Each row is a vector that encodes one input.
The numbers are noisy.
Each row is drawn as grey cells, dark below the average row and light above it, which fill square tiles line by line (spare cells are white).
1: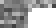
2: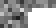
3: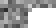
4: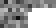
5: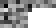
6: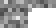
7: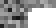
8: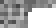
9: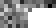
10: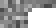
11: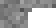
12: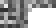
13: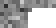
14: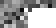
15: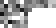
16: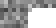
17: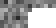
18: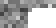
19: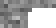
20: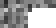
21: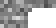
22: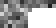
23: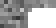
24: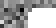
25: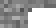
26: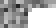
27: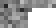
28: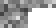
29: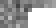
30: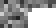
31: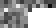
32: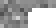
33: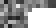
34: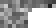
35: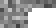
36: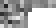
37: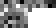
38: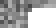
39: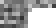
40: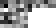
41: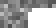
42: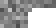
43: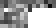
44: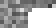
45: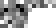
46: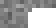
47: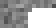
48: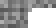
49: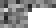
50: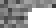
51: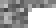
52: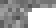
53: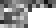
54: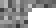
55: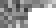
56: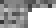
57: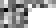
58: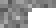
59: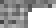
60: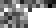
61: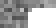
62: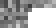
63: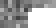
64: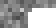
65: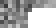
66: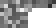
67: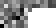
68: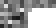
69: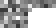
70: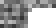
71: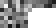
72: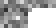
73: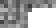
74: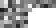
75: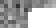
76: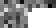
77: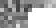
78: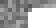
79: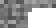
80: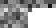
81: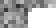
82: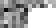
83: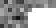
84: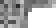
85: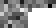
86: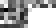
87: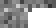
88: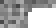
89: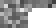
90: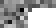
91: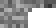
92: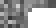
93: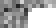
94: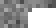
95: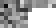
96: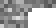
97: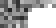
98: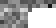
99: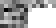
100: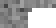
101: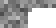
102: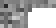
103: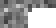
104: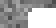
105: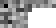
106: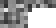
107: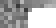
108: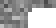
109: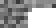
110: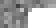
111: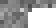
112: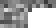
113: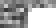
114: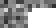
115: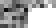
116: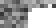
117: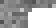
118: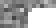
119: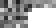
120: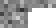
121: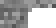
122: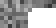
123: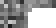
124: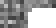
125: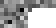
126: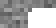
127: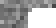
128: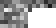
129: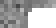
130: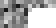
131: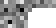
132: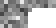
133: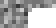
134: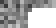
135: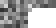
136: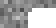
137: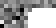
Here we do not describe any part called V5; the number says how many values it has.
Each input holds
a list of up to two items, each one of 7 labels and a value of V5.
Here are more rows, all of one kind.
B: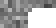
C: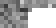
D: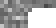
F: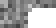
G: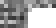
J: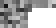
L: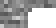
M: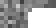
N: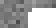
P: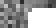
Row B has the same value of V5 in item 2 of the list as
C, M, N and P.
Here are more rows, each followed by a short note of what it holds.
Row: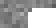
a list of two items
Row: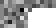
the empty list
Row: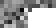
the empty list
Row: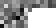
the empty list
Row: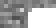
a list of one item
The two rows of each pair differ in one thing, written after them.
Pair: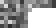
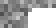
the label in item 1 of the list
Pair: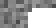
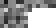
the value of V5 in item 1 of the list
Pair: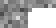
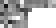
the label in item 1 of the list
